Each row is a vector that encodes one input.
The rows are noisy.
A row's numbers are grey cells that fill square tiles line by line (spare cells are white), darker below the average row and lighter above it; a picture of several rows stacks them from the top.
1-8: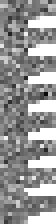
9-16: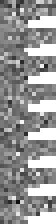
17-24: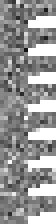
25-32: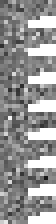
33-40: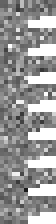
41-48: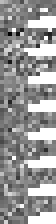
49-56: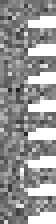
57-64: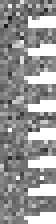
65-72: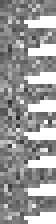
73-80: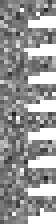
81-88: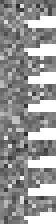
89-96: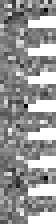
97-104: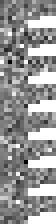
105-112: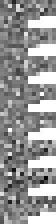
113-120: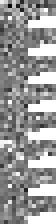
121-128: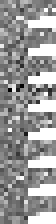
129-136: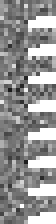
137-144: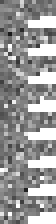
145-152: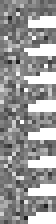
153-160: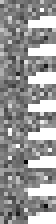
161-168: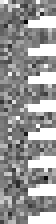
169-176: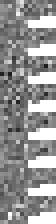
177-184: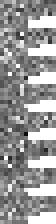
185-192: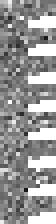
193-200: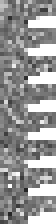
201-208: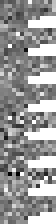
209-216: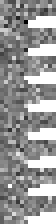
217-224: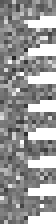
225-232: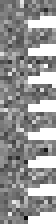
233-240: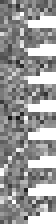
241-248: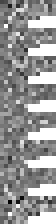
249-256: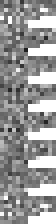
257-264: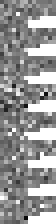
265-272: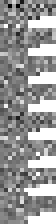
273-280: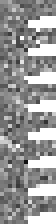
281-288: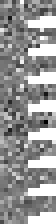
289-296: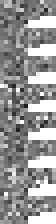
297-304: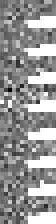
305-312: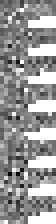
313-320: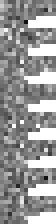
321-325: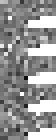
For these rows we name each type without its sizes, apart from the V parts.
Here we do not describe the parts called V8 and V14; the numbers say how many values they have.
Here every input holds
either a point on a line, or a true/false value and a value of V8, or a value of V14.
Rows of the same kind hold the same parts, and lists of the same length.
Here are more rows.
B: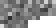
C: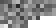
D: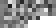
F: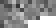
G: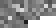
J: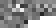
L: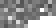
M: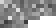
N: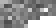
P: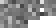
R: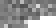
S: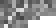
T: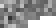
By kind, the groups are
B, C
D, G, J, L, M, N, P, S
F, R, T

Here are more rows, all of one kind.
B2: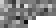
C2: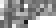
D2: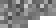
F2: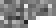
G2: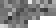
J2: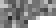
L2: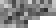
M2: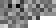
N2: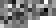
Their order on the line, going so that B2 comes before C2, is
B2, F2, C2, J2, D2, L2, M2, G2, N2.
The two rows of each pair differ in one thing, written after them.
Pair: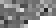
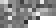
the true/false value
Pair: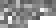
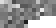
the value of V8
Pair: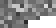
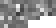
the value of V8
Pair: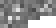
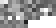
the true/false value
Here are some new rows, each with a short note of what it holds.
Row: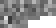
a value of V14
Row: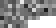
a value of V14
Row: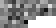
a point on a line
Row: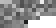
a true/false value and a value of V8
